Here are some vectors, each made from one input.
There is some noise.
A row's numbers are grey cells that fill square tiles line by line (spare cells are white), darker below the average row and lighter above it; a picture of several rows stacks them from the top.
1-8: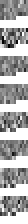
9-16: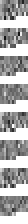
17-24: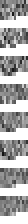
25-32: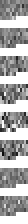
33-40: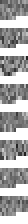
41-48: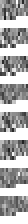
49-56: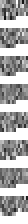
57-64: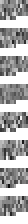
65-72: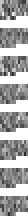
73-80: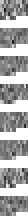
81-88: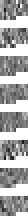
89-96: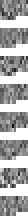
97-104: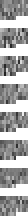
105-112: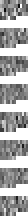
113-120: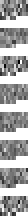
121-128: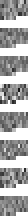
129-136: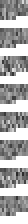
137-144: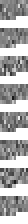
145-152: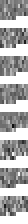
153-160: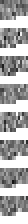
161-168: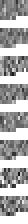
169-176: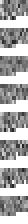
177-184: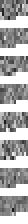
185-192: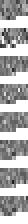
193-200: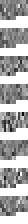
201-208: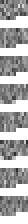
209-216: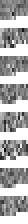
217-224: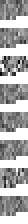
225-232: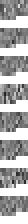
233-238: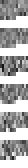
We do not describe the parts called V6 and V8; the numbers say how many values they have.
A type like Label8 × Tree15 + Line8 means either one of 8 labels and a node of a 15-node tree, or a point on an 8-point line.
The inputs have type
Bool × Line4 + (Line5 + V8) × V6.
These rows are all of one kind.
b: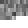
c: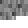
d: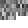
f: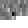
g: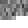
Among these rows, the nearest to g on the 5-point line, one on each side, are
b and d.
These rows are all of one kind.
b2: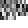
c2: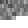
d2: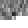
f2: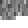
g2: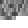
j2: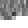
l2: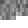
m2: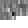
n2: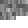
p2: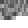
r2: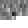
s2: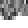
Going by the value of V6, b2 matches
c2, f2, g2 and n2.
